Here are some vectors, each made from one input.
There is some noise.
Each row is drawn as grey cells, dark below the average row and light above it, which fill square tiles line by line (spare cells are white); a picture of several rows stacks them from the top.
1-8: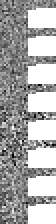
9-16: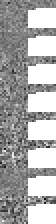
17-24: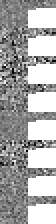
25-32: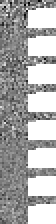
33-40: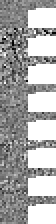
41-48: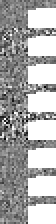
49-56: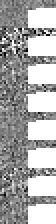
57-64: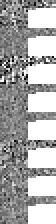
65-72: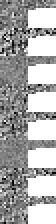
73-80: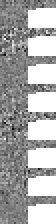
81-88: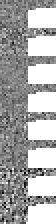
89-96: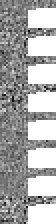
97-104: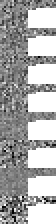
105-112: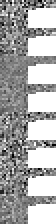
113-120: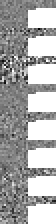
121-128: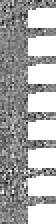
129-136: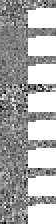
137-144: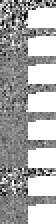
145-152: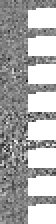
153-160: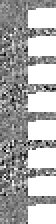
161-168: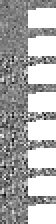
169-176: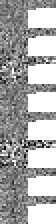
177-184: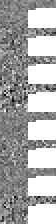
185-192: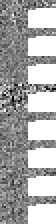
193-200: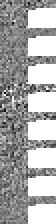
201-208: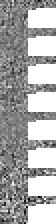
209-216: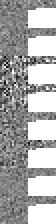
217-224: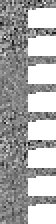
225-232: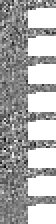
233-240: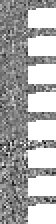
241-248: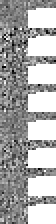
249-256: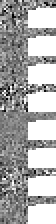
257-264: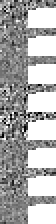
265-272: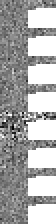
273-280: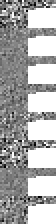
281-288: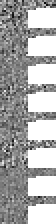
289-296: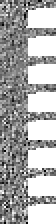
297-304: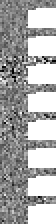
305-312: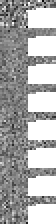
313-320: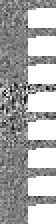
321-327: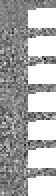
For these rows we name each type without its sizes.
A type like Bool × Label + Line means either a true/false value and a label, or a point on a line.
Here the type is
List(Line).
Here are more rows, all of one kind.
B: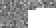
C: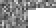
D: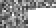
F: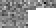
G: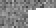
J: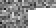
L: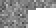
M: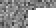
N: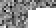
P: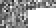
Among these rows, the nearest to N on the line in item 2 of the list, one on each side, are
C and D.
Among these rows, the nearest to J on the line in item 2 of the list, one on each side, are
B and C.
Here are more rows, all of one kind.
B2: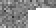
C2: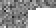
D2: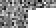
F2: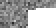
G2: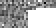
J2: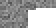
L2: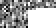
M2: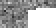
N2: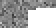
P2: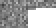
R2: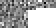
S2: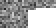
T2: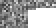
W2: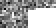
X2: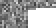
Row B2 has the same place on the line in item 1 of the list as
C2, M2, P2 and T2.
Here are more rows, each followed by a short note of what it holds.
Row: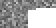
a list of one item
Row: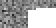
the empty list
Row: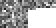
a list of one item
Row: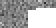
a list of two items
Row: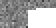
a list of one item
